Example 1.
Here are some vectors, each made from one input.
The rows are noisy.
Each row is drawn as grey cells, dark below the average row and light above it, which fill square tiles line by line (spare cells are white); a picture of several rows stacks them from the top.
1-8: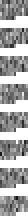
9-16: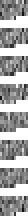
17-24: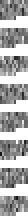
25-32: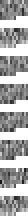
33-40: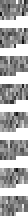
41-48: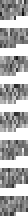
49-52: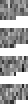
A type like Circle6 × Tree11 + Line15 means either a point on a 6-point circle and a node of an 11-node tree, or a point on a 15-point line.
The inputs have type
Line10.
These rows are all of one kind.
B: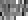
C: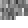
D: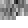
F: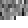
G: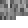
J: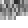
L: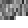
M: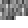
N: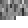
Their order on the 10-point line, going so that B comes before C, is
B, F, N, G, L, M, C, D, J.
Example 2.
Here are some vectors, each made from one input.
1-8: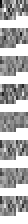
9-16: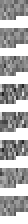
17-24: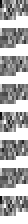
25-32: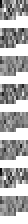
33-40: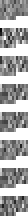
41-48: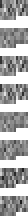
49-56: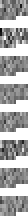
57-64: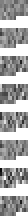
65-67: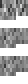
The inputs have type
Line8.
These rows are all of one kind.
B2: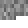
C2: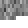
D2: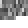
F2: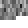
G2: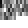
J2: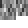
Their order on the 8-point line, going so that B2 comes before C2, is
G2, J2, B2, C2, F2, D2.
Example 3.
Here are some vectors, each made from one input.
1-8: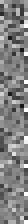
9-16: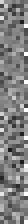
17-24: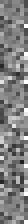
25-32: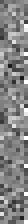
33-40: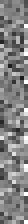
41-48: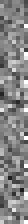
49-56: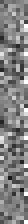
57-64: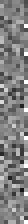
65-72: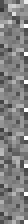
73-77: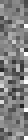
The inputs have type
Circle8.
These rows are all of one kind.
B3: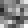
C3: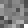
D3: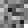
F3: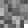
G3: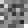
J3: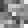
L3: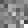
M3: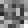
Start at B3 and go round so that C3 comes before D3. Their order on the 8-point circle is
B3, J3, L3, C3, F3, D3, G3, M3.
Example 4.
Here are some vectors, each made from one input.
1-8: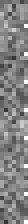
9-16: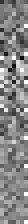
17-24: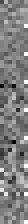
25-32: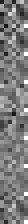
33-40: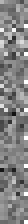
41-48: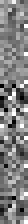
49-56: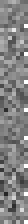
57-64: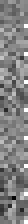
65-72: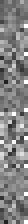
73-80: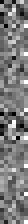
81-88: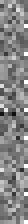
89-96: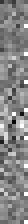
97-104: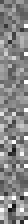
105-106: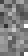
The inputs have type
Label8.
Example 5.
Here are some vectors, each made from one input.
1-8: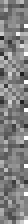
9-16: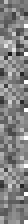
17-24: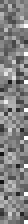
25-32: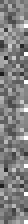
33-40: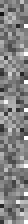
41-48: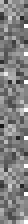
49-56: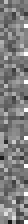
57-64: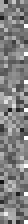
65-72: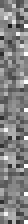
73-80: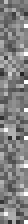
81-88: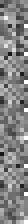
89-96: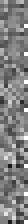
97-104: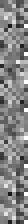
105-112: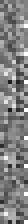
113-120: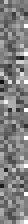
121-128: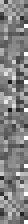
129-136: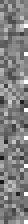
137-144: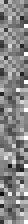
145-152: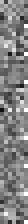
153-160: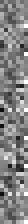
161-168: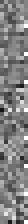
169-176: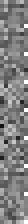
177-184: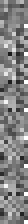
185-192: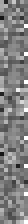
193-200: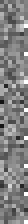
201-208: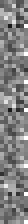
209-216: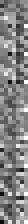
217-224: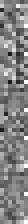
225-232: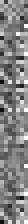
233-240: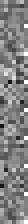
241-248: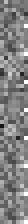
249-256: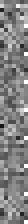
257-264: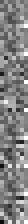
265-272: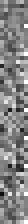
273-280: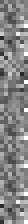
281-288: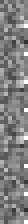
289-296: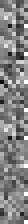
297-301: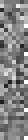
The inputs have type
Line10.
